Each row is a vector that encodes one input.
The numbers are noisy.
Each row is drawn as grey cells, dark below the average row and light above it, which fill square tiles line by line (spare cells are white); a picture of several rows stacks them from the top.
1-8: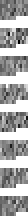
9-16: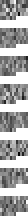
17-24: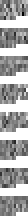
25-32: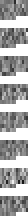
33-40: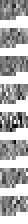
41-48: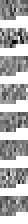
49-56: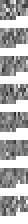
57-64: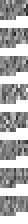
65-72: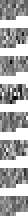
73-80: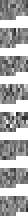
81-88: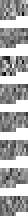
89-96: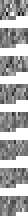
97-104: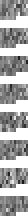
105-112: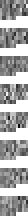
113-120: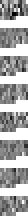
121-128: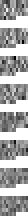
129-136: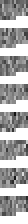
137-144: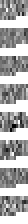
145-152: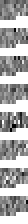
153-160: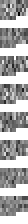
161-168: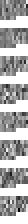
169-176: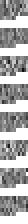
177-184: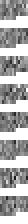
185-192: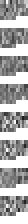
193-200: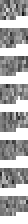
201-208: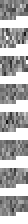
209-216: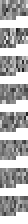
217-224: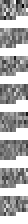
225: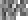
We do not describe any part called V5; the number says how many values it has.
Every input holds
a list of up to three items, each a true/false value and a value of V5.
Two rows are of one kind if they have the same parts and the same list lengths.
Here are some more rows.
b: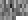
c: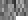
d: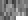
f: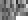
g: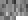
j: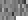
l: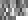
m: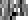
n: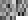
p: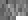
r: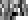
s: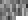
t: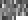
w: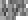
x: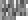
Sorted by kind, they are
b, f, w, x
c, d, g, j, p, s, t
l, n
m, r

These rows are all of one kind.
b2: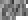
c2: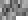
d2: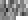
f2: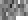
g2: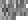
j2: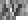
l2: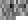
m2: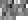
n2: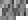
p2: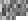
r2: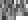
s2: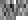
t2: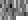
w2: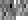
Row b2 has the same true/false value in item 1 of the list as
d2, f2, j2 and r2.
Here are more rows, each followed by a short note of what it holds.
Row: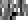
the empty list
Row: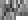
a list of two items
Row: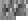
a list of two items
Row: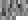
a list of two items
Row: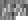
a list of three items
